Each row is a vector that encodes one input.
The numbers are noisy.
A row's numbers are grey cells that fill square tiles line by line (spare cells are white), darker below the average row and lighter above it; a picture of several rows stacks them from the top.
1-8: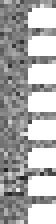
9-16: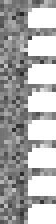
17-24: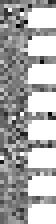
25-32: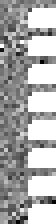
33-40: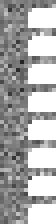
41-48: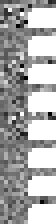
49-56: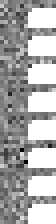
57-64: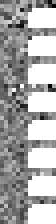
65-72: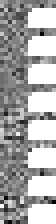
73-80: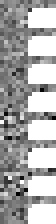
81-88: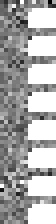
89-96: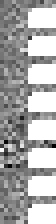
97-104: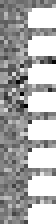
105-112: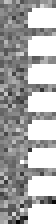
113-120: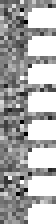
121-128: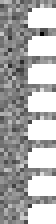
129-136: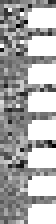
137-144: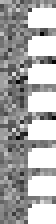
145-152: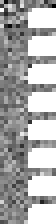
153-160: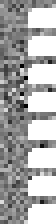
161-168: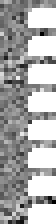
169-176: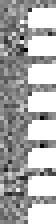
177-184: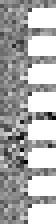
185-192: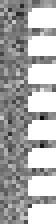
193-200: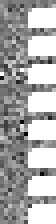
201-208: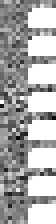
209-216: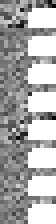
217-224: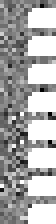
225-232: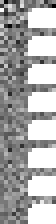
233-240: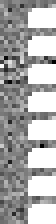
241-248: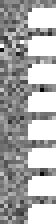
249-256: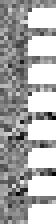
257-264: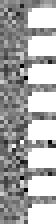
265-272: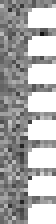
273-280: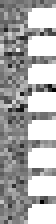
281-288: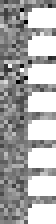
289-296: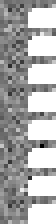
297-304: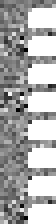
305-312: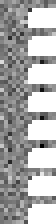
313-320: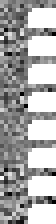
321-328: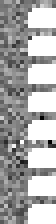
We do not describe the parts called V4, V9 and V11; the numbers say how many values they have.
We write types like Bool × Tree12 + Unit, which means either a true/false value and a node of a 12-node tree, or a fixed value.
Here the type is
Bool × (Label5 + V4 × V11) × Line5 × Line6 + V9.
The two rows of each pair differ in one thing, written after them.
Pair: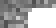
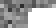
the place on the 5-point line
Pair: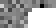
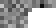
the place on the 6-point line
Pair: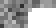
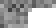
the true/false value
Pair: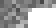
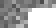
the place on the 6-point line
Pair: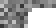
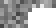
the place on the 5-point line
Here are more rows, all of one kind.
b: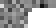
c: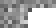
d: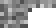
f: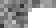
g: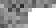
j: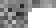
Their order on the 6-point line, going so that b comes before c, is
j, b, g, d, c, f.
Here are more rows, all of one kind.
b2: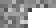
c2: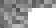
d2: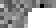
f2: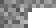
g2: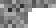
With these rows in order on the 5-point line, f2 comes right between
b2 and c2.
